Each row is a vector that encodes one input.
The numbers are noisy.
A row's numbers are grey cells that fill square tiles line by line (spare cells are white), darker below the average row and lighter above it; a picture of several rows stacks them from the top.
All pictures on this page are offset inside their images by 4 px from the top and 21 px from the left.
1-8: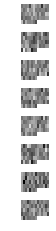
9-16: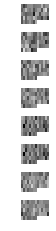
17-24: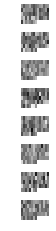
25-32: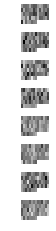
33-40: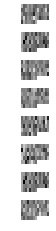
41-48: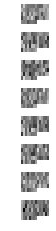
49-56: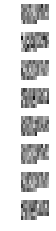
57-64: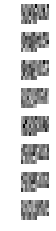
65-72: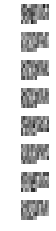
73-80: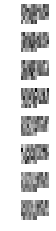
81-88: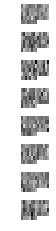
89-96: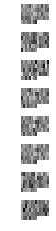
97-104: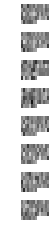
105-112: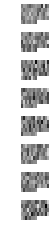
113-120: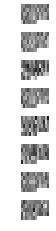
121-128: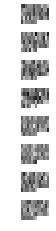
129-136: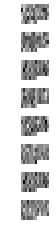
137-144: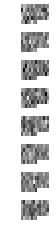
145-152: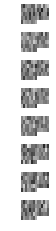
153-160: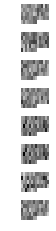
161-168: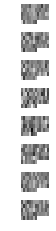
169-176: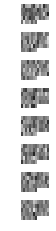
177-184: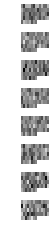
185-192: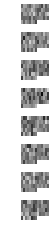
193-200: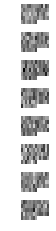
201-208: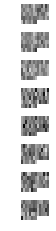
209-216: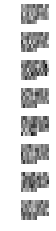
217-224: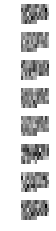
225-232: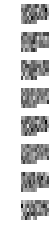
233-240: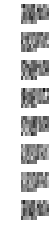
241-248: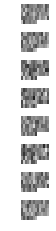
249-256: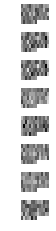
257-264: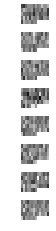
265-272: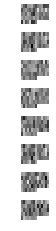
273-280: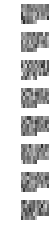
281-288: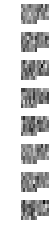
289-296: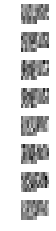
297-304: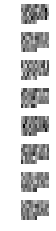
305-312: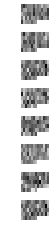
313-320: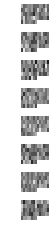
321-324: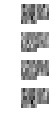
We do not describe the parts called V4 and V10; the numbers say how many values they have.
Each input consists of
either a point on a 5-point circle, or a point on a 9-point circle and a true/false value, or a fixed value, or a value of V4 and a value of V10.
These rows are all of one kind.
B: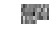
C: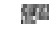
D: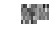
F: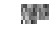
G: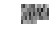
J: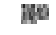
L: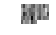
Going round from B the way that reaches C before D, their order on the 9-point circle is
B, C, F, D, L, J, G.
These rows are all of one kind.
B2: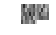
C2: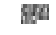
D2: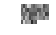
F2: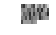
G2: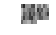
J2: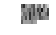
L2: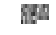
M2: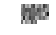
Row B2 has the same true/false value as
C2 and L2.
